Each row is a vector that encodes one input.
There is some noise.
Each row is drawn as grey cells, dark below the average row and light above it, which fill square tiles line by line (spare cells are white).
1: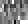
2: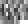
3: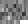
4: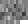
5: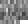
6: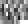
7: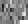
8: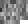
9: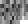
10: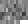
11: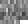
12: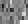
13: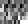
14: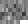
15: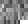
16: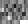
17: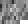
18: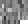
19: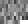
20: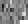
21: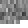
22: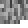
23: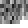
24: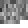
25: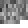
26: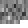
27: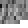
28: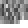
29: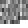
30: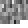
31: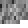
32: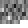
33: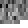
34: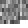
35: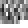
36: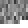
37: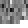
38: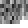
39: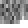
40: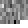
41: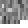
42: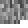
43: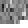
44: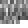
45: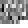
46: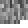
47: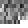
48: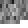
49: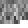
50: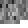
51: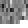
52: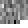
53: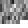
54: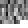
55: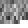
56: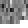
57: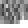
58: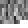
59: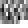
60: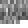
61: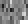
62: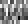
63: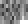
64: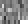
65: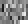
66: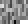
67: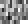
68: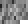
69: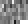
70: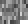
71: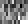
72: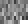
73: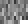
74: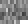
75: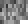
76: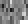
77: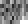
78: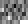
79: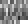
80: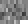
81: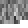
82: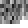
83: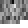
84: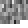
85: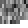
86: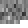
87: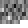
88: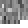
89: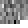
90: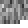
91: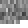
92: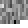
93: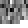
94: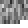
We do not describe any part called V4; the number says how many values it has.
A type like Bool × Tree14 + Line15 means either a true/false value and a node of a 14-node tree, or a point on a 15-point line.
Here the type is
Bool × Circle5 + V4.
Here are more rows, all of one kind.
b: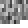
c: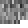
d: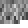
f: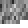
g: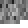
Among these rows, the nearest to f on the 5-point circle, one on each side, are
d and g.
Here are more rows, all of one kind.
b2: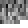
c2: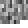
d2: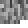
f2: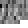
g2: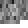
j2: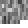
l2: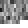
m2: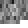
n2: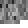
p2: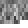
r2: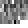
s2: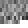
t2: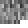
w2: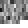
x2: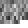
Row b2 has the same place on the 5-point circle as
d2, l2, t2 and w2.
